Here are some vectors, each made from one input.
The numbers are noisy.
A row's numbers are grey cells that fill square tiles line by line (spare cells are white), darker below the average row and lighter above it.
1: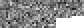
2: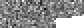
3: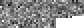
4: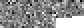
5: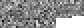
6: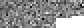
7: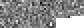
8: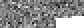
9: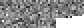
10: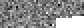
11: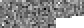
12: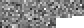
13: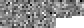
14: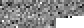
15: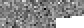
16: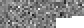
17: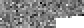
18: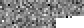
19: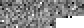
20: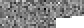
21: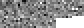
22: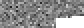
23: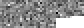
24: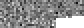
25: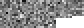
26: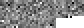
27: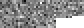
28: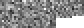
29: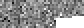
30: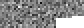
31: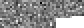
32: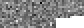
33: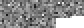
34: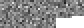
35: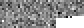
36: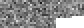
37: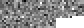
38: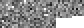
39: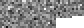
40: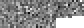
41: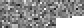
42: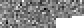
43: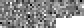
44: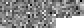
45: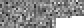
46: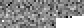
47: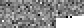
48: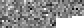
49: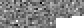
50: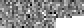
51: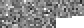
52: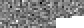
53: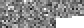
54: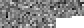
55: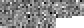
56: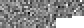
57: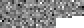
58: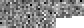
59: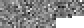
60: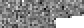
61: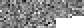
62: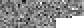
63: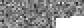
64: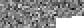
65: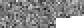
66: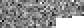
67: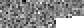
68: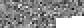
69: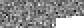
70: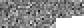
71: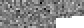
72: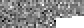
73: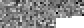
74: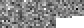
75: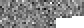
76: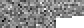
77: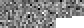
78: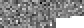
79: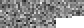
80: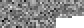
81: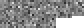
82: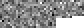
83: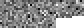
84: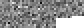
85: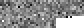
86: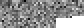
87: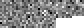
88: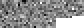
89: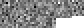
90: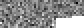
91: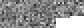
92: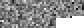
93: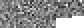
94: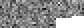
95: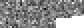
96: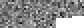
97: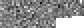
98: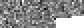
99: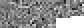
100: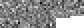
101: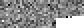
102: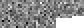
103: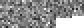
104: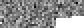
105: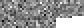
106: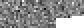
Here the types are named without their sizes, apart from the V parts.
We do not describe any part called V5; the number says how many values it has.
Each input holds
a node of a tree, together with either a node of a tree, or a value of V5.
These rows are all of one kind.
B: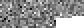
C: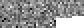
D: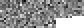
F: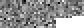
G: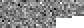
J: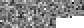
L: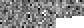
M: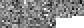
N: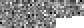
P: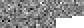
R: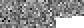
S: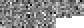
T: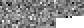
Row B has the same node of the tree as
D, F, M and R.
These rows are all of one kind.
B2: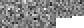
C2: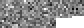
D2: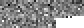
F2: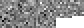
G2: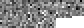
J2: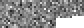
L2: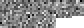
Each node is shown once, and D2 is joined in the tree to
C2.
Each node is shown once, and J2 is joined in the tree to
B2.
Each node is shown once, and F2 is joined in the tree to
B2, C2 and L2.
